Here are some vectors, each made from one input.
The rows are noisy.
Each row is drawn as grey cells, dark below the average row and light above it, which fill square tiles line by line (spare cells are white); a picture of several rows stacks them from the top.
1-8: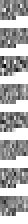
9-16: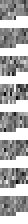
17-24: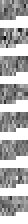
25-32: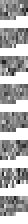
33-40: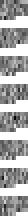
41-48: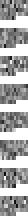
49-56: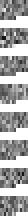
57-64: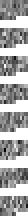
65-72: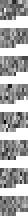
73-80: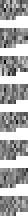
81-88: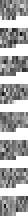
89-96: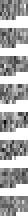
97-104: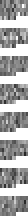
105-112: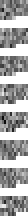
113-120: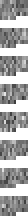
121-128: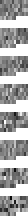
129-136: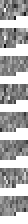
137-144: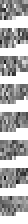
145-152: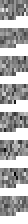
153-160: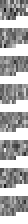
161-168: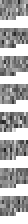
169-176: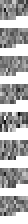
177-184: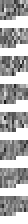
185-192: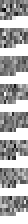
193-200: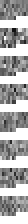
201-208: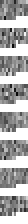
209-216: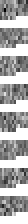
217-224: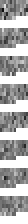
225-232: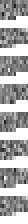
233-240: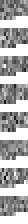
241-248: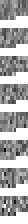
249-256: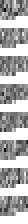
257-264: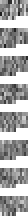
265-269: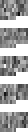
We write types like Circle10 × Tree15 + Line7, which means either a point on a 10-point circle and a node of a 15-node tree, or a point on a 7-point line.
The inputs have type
(Circle8 + Label12) × Line11 + Circle10.
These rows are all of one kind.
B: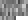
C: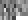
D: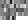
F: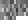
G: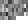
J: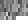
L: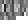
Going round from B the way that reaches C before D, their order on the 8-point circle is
B, J, C, D, F, G, L.
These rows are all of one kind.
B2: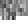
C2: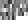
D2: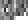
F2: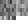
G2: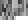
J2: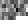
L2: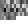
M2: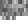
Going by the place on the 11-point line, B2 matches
C2 and M2.
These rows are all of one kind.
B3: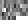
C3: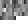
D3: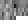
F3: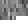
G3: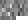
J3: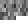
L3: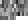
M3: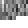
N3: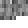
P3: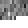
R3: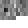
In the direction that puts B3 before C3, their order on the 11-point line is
L3, B3, G3, R3, J3, P3, C3, D3, N3, F3, M3.
